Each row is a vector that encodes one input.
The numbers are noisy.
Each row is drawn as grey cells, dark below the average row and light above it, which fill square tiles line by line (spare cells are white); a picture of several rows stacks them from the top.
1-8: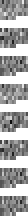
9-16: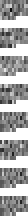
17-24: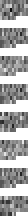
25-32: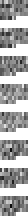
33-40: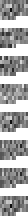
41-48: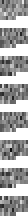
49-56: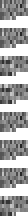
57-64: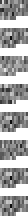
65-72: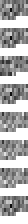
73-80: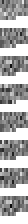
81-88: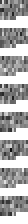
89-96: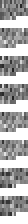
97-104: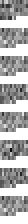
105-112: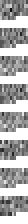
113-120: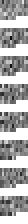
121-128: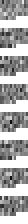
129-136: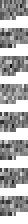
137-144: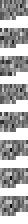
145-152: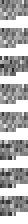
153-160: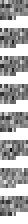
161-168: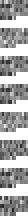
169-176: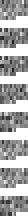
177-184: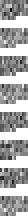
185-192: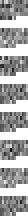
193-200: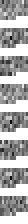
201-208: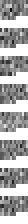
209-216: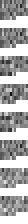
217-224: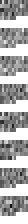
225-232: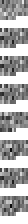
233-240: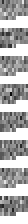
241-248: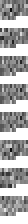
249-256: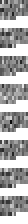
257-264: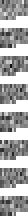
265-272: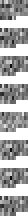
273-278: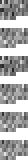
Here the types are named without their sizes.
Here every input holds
a label.
